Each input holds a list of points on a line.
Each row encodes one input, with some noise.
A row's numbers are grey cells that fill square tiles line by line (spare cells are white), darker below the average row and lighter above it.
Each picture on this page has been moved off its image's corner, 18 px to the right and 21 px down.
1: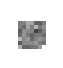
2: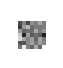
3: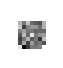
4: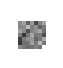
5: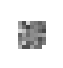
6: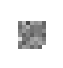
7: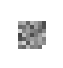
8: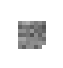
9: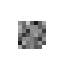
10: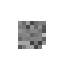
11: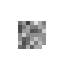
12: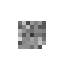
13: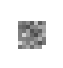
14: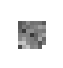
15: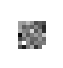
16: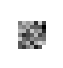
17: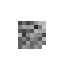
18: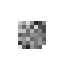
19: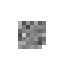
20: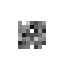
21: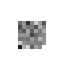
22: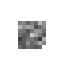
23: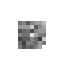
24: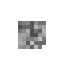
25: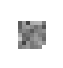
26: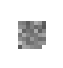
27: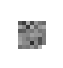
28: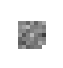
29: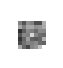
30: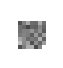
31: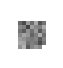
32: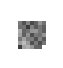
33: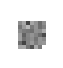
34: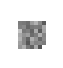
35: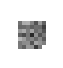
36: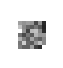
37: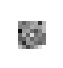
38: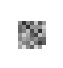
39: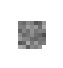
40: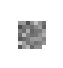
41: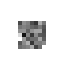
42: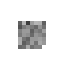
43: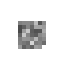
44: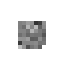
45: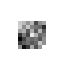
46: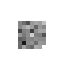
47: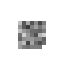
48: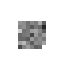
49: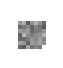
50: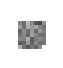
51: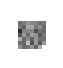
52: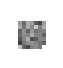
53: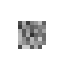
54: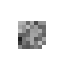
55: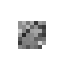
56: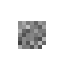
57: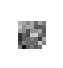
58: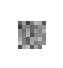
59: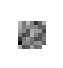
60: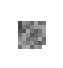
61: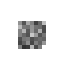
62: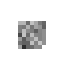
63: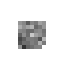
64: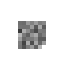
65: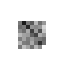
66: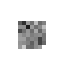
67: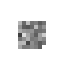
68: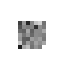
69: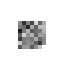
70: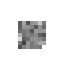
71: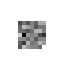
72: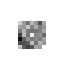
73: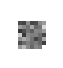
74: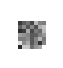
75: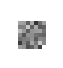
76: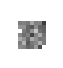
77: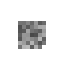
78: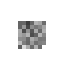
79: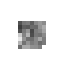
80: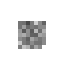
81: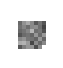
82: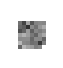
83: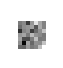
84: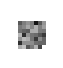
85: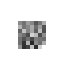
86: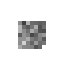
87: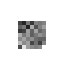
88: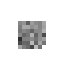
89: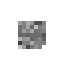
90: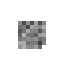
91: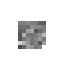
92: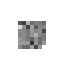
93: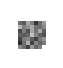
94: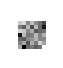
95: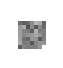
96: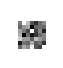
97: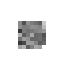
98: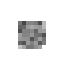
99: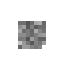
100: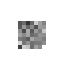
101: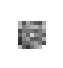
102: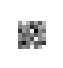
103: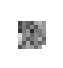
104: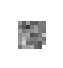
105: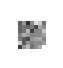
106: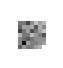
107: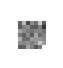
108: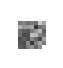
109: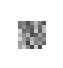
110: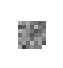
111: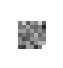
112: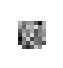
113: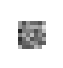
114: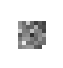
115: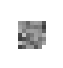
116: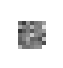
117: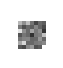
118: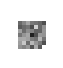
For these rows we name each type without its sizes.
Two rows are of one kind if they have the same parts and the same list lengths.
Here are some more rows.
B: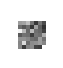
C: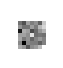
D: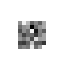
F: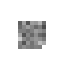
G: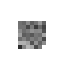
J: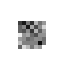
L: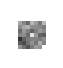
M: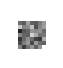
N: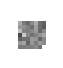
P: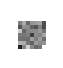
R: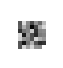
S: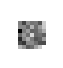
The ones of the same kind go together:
B, C, G, J, M, S
D, R
F, L, N, P

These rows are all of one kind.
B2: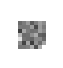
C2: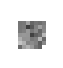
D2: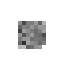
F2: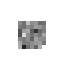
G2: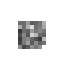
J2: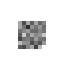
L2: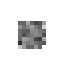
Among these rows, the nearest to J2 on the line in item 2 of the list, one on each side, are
B2 and D2.
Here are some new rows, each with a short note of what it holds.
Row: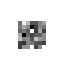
the empty list
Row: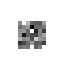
the empty list
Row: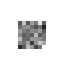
a list of one item
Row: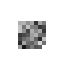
a list of one item
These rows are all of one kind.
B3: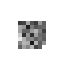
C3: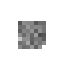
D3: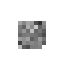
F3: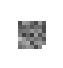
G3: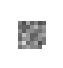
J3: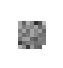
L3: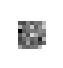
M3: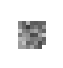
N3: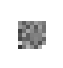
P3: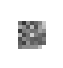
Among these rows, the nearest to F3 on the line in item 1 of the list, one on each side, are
C3 and N3.
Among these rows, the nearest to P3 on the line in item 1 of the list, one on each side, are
J3 and L3.
